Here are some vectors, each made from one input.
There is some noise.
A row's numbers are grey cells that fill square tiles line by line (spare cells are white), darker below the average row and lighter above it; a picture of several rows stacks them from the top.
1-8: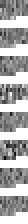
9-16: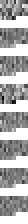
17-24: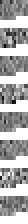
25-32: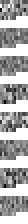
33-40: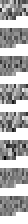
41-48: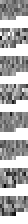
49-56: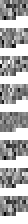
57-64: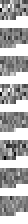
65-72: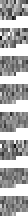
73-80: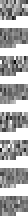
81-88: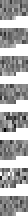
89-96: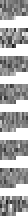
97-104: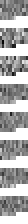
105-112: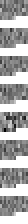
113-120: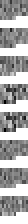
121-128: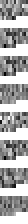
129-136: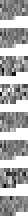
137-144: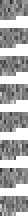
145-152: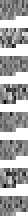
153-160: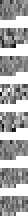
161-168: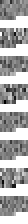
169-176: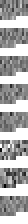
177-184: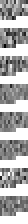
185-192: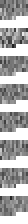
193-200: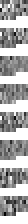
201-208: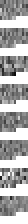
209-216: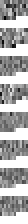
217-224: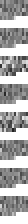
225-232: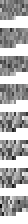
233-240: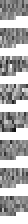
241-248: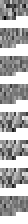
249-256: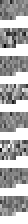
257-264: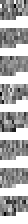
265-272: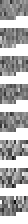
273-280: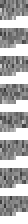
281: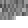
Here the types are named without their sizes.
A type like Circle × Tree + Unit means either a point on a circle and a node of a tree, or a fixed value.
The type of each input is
Circle + List(Line).
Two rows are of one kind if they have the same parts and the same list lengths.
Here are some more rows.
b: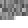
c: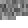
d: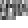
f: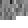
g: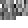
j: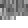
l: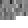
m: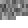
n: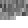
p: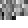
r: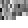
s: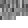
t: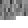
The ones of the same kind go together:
b, f, j, l, t
c, m
d, p, r
g
n, s

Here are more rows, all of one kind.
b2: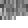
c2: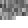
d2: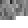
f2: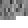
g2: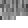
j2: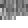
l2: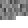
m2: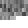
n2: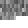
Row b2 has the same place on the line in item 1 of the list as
g2 and j2.
